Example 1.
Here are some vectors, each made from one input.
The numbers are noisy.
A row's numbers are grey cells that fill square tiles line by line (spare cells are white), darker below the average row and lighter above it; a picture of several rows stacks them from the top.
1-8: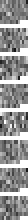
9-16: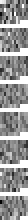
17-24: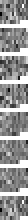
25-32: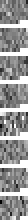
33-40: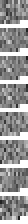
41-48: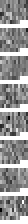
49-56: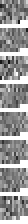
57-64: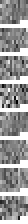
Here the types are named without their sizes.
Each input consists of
a point on a line.
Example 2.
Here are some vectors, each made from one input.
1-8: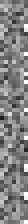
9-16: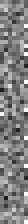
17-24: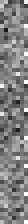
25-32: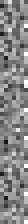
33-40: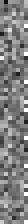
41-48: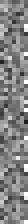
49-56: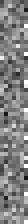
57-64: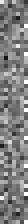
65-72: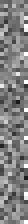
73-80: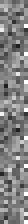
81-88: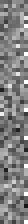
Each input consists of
one of 8 labels.
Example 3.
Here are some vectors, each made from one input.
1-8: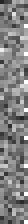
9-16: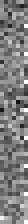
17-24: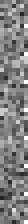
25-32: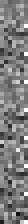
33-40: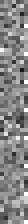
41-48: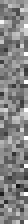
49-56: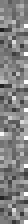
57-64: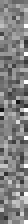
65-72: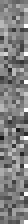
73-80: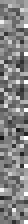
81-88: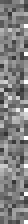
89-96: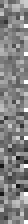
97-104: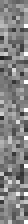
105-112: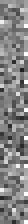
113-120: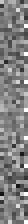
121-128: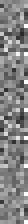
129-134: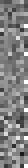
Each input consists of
a node of a 15-node tree.
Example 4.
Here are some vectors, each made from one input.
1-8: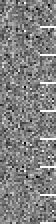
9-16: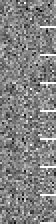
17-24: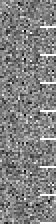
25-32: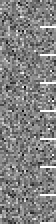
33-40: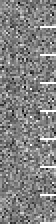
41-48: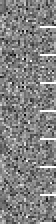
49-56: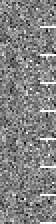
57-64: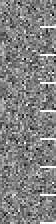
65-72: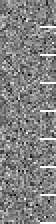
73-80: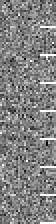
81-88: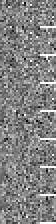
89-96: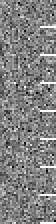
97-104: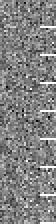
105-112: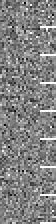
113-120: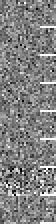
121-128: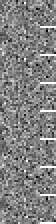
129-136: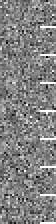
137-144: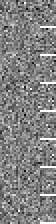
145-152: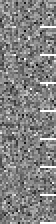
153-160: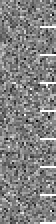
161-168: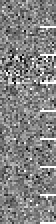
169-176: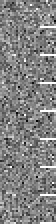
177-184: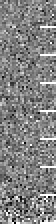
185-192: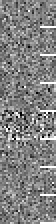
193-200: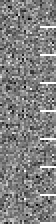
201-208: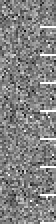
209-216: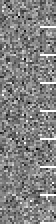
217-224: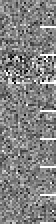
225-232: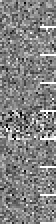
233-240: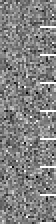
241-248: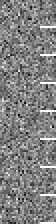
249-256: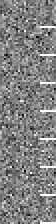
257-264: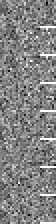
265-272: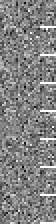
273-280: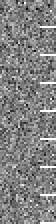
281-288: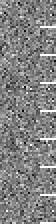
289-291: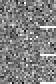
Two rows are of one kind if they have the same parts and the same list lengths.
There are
2 kinds of row.
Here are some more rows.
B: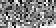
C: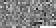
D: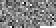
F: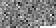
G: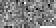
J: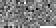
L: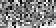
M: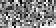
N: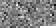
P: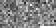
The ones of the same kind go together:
B, L, M
C, D, F, G, J, N, P

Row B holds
a fixed value.
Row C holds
a point on a 9-point circle.
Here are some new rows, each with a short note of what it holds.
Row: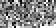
a fixed value
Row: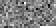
a point on a 9-point circle
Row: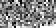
a fixed value
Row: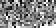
a fixed value
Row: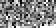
a fixed value
